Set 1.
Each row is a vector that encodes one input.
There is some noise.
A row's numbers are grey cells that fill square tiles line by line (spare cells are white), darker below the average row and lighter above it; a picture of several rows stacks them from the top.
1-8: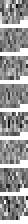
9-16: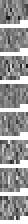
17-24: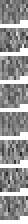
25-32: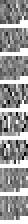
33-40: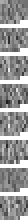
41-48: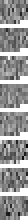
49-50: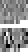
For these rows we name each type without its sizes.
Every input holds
a list of points on a line.
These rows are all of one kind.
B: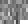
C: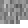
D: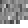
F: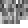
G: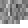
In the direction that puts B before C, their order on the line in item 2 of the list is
G, B, C, D, F.
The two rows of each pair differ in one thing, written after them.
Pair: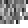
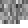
the place on the line in item 1 of the list
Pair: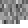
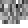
the place on the line in item 2 of the list
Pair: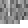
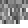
the place on the line in item 2 of the list
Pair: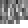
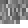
the place on the line in item 2 of the list
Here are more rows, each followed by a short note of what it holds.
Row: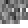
a list of one item
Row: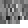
the empty list
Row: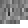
a list of one item
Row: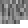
a list of one item
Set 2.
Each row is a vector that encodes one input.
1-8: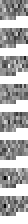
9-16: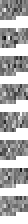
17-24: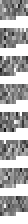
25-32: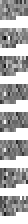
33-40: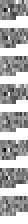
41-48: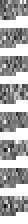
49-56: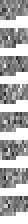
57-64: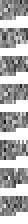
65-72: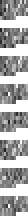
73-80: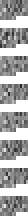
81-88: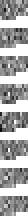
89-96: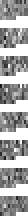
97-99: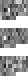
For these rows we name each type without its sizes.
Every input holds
a label, together with either a point on a circle, or a fixed value.
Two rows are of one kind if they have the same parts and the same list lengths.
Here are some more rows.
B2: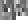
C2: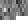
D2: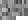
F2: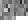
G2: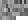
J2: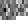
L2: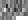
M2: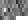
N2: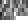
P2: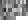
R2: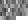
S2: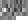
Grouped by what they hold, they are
B2, J2, N2, P2, R2
C2, D2, F2, G2, L2, M2, S2

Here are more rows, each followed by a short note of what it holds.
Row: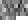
a label
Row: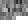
a label
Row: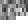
a point on a circle and a label
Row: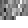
a point on a circle and a label
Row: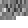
a label
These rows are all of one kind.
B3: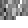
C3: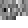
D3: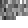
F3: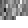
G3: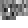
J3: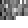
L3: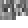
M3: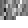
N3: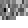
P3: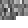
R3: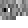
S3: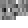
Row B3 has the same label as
C3, F3, M3 and R3.
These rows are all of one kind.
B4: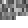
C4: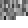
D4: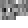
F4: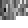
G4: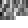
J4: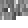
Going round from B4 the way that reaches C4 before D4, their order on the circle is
B4, G4, C4, F4, D4, J4.
